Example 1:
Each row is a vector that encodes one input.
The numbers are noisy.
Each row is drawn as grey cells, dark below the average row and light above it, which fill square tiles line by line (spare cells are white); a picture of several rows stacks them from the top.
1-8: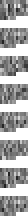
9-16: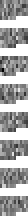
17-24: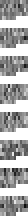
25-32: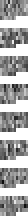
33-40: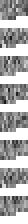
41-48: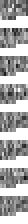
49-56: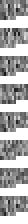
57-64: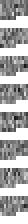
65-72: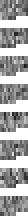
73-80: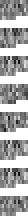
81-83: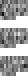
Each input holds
a point on a 9-point circle.
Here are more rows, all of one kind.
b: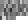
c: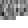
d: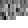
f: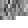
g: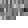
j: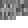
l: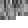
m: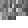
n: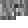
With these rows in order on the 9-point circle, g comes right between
c and m.
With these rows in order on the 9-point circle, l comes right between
f and n.
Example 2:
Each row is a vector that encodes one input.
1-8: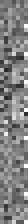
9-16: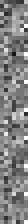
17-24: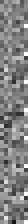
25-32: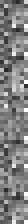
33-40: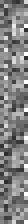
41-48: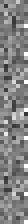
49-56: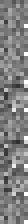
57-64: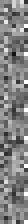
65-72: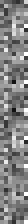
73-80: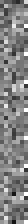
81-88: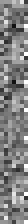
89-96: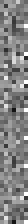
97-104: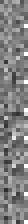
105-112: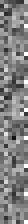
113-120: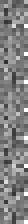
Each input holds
a point on a 10-point line.
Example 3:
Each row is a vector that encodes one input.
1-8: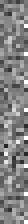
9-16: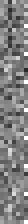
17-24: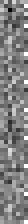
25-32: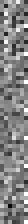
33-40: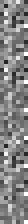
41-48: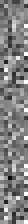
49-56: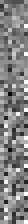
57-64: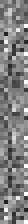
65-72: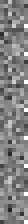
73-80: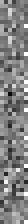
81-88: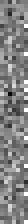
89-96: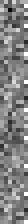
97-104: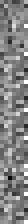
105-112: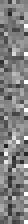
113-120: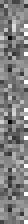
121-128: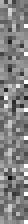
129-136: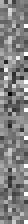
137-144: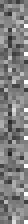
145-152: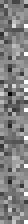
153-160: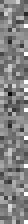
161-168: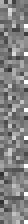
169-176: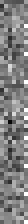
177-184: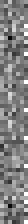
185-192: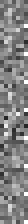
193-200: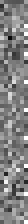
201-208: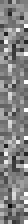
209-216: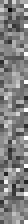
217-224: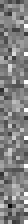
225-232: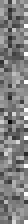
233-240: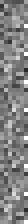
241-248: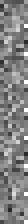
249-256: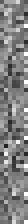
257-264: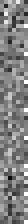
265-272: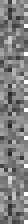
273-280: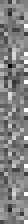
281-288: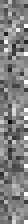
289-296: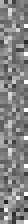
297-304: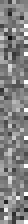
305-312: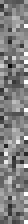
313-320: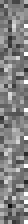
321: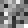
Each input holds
a point on an 11-point line.
